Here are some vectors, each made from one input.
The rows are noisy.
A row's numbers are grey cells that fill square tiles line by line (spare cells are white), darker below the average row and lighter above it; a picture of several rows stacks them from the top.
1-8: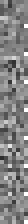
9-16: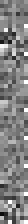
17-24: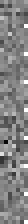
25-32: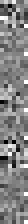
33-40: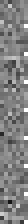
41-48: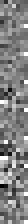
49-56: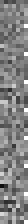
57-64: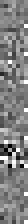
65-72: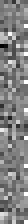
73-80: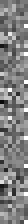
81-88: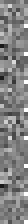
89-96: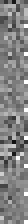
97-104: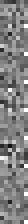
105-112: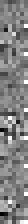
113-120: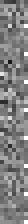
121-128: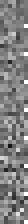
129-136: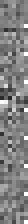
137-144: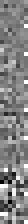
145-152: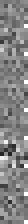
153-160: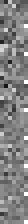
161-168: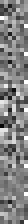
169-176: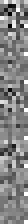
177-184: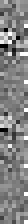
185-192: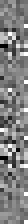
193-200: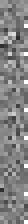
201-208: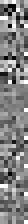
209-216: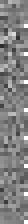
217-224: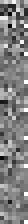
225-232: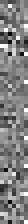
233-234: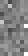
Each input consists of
a list of up to two points on a 15-point line.
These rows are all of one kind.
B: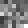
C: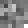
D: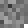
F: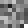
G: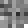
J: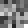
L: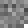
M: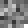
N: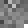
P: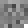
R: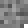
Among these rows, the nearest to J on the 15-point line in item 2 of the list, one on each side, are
C and P.
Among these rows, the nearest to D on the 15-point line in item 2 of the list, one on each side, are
B and M.
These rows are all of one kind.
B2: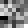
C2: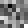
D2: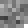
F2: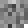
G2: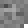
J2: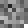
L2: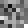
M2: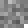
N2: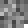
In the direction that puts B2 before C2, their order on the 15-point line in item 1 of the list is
M2, B2, F2, D2, G2, N2, C2, J2, L2.
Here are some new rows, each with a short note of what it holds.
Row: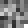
a list of two items
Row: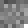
a list of one item
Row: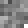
a list of one item
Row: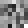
a list of two items
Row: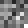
the empty list
